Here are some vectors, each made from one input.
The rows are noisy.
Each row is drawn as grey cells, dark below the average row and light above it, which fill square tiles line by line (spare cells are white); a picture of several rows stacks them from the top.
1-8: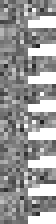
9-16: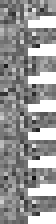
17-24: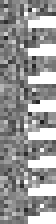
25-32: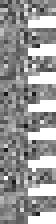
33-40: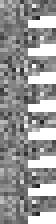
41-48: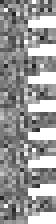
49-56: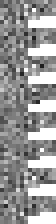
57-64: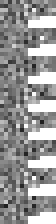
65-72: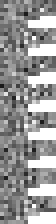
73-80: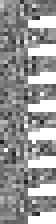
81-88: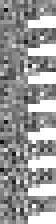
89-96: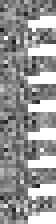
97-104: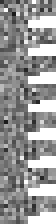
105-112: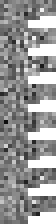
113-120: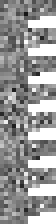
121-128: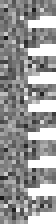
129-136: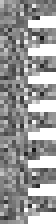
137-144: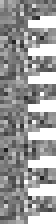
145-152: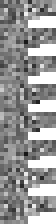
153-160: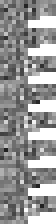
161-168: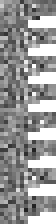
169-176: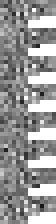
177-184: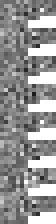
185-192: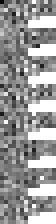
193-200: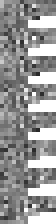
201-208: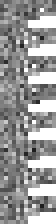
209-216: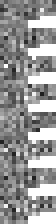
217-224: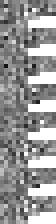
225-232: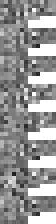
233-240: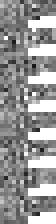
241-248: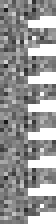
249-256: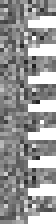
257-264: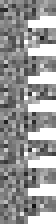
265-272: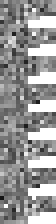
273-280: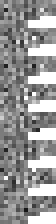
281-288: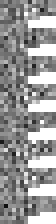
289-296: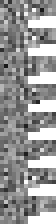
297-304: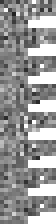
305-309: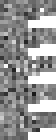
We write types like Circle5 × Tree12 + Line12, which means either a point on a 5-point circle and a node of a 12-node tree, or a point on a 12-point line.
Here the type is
Bool × (Label12 + Line4) + List3(Line8).
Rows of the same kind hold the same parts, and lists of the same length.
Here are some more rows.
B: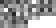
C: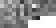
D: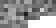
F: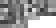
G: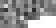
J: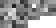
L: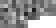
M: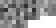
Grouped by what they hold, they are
B
C
D
F
G, L, M
J

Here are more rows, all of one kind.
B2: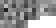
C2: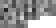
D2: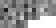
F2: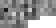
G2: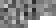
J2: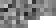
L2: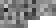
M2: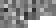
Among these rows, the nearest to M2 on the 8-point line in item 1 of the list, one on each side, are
G2 and J2.
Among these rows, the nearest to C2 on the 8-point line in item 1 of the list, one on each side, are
D2 and G2.
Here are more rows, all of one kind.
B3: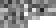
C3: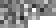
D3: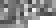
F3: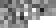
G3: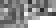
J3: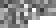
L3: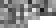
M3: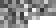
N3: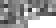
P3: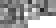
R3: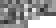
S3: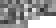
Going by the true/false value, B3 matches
C3, F3, J3 and M3.
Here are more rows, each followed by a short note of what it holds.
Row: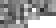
one of 12 labels and a true/false value
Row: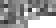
one of 12 labels and a true/false value
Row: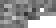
a list of two items
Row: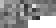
a list of one item
